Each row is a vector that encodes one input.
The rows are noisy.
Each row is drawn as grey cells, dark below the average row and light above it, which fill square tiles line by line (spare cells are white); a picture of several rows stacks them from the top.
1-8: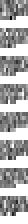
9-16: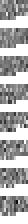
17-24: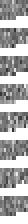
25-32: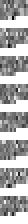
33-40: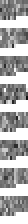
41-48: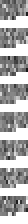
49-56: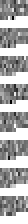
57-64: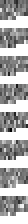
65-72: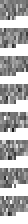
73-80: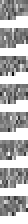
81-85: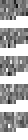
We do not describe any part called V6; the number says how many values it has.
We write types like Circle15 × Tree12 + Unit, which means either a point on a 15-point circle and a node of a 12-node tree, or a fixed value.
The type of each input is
(Bool × Bool × Bool + Unit) × Line4 × V6.
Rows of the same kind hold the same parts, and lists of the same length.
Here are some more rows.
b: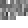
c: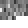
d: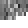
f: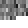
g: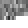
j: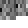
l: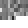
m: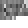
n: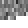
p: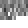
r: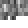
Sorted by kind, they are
b, c, d, f, j, l, m, n, p, r
g

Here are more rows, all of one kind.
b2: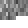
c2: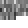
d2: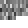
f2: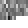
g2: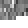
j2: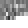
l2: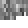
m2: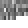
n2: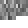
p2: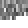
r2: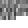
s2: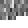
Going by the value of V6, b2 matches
g2, n2 and s2.
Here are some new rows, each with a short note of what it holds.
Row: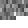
a point on a 4-point line, three true/false values and a value of V6
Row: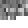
a point on a 4-point line, three true/false values and a value of V6
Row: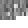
a point on a 4-point line, three true/false values and a value of V6
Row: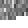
a point on a 4-point line and a value of V6
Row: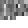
a point on a 4-point line, three true/false values and a value of V6
